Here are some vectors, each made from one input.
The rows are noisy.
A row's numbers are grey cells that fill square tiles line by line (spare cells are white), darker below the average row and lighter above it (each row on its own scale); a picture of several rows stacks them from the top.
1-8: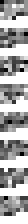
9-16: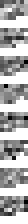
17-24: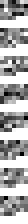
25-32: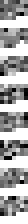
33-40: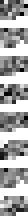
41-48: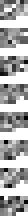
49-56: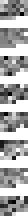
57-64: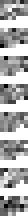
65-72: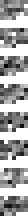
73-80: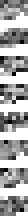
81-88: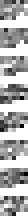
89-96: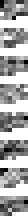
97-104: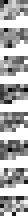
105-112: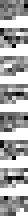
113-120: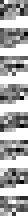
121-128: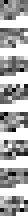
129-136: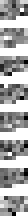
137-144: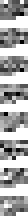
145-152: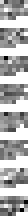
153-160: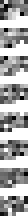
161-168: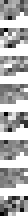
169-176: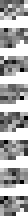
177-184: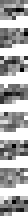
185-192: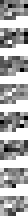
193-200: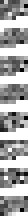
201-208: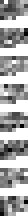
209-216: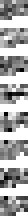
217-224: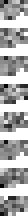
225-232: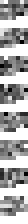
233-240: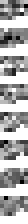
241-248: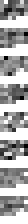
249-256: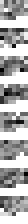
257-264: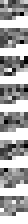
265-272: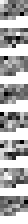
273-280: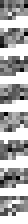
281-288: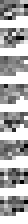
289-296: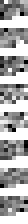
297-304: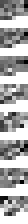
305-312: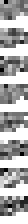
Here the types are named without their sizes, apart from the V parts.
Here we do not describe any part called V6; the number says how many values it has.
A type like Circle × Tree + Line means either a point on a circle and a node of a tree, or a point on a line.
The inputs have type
(Label + Line) × V6.
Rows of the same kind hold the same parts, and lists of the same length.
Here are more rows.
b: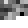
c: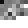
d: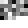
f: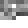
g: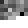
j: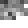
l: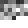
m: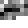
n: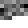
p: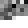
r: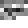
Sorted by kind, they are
b, d, g, m, n, p
c, f, j, l, r

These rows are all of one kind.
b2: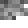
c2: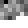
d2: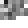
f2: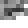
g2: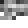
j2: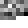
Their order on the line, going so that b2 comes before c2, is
b2, d2, f2, g2, c2, j2.
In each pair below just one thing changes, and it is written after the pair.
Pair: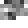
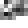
the place on the line
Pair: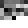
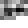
the place on the line
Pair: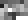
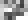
the place on the line
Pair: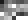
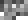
the place on the line
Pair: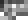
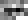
the value of V6
